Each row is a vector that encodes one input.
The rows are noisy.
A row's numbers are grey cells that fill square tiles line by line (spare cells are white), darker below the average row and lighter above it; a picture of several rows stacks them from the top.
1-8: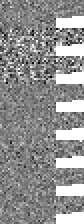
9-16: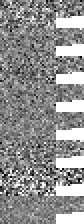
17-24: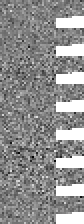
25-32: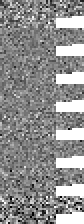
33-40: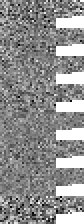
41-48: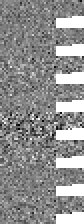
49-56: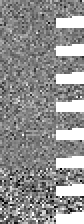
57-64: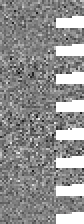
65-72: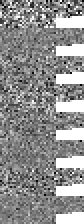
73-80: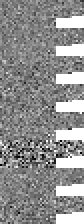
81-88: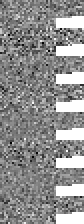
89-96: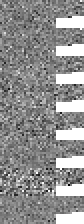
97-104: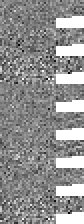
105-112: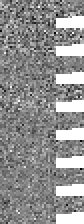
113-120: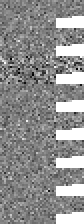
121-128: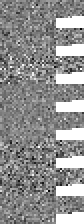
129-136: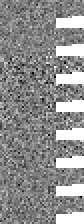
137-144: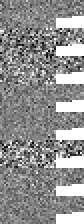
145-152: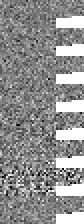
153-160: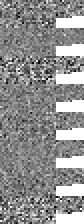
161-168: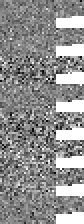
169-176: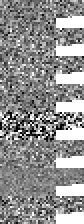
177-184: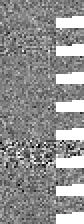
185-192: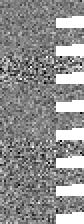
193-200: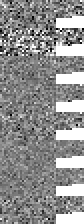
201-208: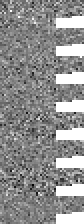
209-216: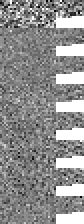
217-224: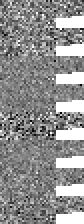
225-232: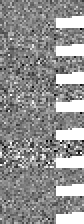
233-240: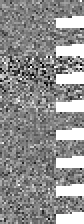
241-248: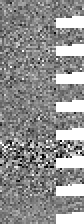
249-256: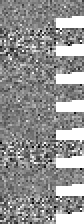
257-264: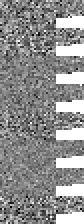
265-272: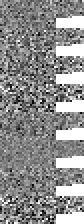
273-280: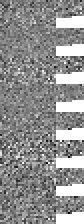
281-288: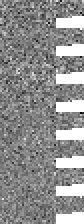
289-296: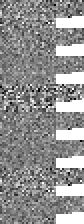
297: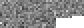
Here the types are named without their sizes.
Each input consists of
a label, together with a list of items, each either a label, or a point on a line.
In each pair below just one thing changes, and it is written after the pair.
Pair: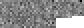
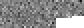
the label in item 2 of the list
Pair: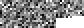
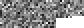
the label in item 2 of the list
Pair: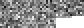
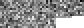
the place on the line in item 1 of the list
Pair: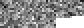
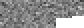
the place on the line in item 1 of the list
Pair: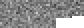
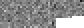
the place on the line in item 1 of the list
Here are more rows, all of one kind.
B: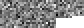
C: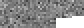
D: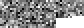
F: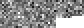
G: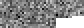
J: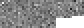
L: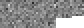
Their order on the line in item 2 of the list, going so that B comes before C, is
F, J, D, B, G, L, C.
